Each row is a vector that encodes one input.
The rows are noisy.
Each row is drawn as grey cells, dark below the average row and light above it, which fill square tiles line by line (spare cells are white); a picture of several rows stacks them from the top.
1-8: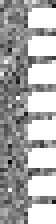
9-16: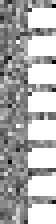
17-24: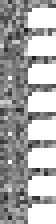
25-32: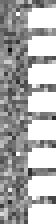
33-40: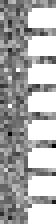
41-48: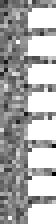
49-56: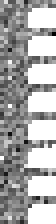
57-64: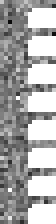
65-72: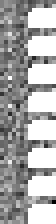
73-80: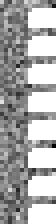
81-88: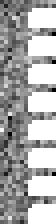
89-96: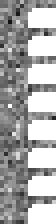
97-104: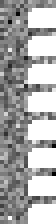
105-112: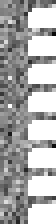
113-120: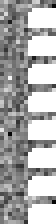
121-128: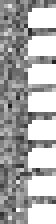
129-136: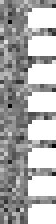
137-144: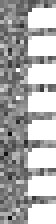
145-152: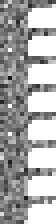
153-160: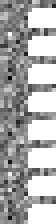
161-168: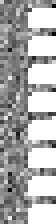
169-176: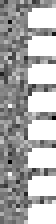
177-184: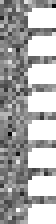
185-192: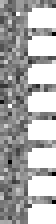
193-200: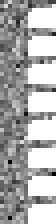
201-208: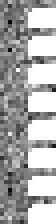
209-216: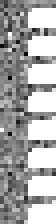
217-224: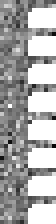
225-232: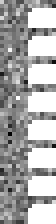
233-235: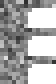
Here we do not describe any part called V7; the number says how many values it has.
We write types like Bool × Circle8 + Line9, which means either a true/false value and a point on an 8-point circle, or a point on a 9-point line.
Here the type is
(Bool × Circle6 + Line8) × V7 + Line9.
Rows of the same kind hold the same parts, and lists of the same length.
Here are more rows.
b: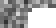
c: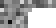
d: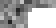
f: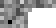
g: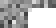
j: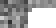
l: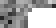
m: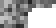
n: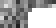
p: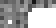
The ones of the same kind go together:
b, g, l
c, d, f, j
m, n, p

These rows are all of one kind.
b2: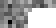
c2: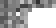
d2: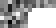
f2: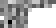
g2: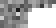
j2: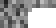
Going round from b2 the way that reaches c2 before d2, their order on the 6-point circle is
b2, f2, g2, c2, j2, d2.
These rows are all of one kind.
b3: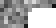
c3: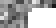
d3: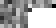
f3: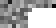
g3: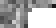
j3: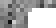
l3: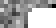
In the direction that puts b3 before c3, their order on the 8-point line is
b3, c3, f3, d3, l3, g3, j3.
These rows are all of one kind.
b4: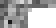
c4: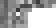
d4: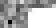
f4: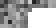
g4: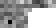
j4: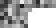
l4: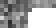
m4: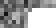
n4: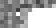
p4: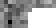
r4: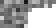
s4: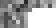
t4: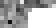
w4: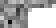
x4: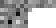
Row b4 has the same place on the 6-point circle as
f4, g4, r4 and x4.
